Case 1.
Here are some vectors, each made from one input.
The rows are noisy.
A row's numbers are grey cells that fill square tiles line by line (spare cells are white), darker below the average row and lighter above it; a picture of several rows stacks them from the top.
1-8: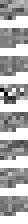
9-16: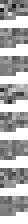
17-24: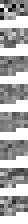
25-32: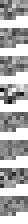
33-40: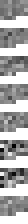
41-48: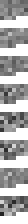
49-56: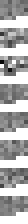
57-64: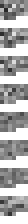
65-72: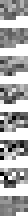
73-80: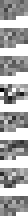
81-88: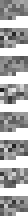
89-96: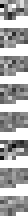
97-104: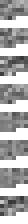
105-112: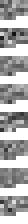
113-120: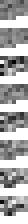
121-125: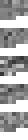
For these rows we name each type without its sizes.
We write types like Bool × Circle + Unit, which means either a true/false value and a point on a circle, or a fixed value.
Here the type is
Bool × Bool × Bool.
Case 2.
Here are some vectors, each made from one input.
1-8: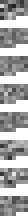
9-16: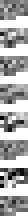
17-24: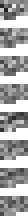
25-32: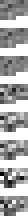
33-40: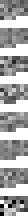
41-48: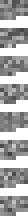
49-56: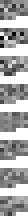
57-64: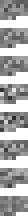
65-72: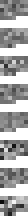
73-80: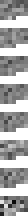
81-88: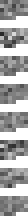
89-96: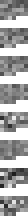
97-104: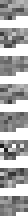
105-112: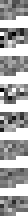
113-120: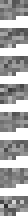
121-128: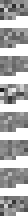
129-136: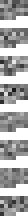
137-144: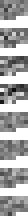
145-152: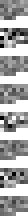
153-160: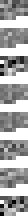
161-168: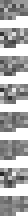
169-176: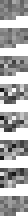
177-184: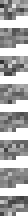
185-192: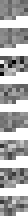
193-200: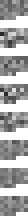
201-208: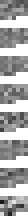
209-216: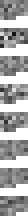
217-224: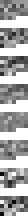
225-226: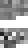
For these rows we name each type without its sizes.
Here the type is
Bool × Bool × Bool.
